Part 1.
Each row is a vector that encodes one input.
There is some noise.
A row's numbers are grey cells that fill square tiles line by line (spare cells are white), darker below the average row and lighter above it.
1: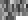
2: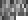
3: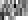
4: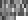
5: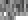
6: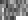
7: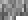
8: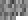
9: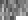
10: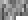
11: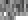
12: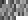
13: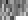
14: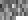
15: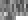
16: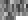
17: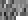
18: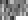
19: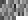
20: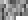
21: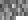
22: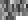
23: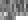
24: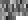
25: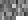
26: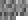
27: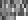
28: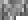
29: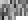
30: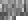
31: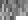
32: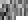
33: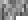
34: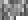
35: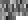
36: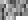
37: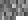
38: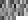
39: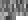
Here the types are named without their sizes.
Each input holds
a node of a tree.
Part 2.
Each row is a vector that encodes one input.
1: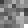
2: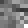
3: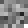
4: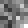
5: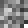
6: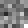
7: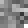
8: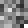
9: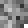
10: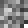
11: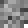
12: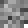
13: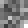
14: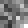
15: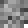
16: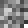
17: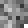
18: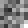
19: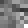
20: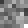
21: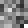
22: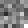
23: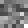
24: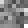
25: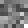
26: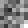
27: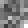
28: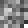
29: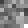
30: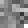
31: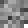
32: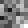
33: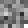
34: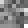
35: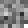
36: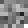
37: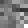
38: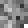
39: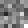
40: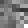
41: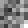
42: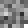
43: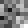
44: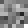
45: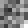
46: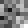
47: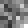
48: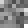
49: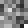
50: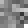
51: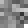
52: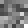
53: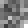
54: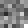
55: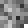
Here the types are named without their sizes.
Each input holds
four true/false values.
